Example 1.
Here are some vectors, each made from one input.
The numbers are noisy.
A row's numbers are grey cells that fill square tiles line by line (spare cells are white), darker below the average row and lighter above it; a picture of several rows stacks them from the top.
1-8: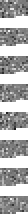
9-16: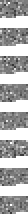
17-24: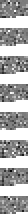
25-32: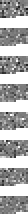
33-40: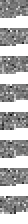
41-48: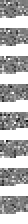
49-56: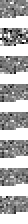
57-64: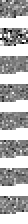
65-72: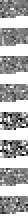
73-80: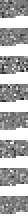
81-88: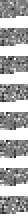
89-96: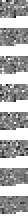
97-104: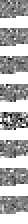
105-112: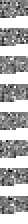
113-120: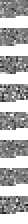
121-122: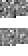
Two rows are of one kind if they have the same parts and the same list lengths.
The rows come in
3 kinds.
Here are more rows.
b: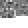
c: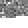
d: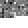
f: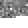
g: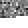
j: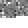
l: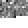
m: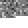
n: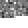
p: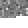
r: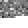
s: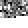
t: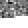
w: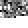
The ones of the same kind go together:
b, c, d, f, j, m, n, p, r, t
g, l
s, w

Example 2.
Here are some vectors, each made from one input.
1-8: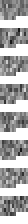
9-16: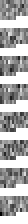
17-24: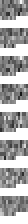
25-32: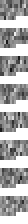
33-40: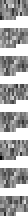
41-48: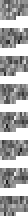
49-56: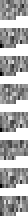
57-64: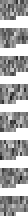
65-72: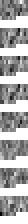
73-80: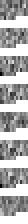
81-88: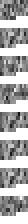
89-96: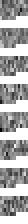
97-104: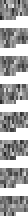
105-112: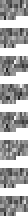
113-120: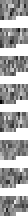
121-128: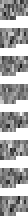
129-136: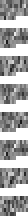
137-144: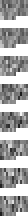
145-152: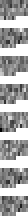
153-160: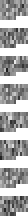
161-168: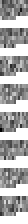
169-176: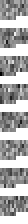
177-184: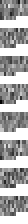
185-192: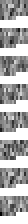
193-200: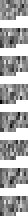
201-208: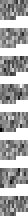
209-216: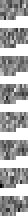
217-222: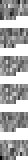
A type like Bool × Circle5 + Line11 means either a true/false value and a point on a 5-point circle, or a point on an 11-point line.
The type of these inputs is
Circle8 + Tree11.
